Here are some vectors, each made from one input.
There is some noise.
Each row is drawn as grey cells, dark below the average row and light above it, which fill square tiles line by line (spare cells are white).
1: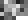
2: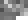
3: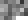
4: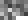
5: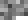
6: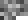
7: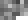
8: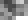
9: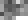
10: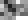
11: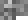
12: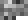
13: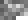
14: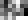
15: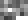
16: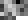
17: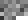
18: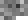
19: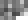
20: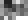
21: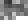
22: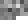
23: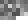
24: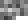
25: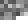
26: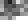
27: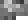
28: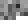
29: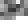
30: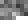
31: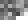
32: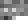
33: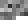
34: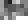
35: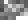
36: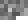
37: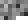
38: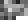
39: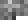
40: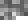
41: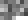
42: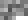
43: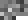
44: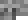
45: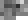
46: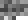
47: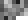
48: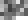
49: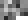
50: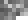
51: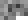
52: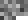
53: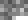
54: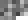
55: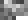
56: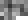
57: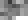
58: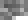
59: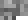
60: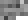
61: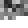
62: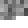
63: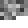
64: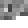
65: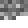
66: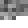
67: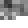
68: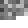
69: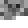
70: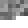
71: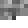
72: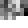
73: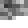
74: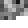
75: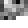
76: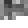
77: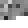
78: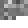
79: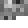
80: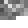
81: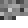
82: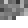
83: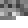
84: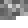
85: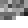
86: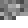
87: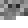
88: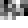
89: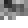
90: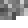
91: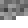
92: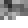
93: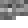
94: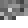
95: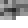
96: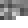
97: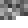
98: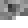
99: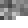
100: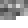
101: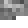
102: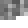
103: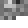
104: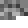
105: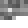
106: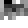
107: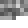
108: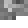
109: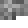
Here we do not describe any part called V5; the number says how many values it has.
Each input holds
a list of up to two items, each a true/false value and a value of V5.
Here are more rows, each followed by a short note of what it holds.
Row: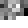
the empty list
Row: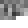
a list of two items
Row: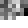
the empty list
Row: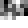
the empty list
